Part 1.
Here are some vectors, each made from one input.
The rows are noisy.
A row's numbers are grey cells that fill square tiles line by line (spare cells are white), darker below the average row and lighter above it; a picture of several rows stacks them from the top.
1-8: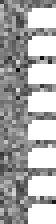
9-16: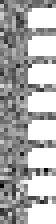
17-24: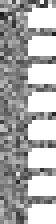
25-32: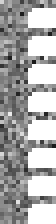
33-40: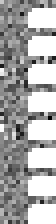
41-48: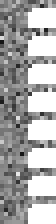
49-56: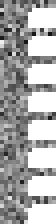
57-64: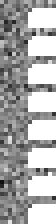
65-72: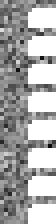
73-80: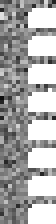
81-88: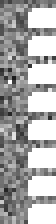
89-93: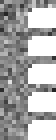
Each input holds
a point on a 14-point circle.
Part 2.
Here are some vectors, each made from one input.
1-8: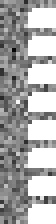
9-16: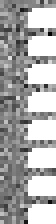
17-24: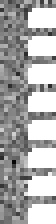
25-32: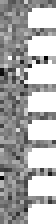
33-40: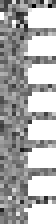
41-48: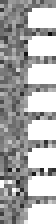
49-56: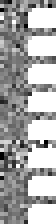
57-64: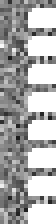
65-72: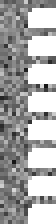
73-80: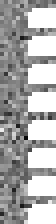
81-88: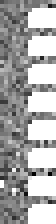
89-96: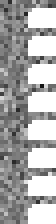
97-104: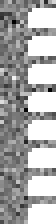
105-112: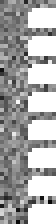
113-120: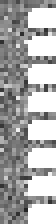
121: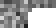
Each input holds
five true/false values.
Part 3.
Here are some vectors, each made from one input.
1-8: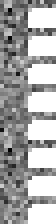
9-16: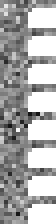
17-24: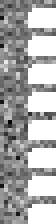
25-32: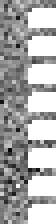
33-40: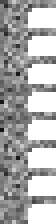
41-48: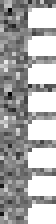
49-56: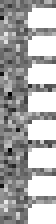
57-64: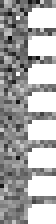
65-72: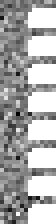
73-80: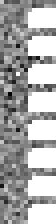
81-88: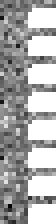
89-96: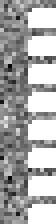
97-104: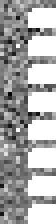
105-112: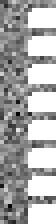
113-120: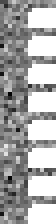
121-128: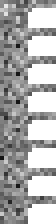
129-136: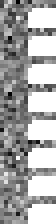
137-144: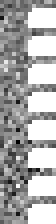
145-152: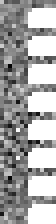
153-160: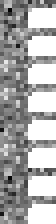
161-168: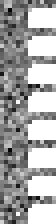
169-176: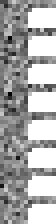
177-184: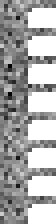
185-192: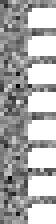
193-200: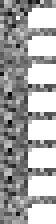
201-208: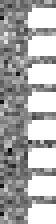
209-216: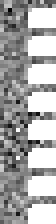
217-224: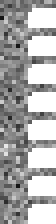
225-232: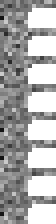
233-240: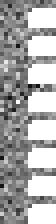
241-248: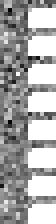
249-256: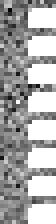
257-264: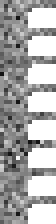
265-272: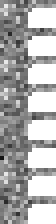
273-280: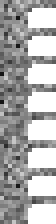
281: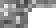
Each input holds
a point on a 9-point line.
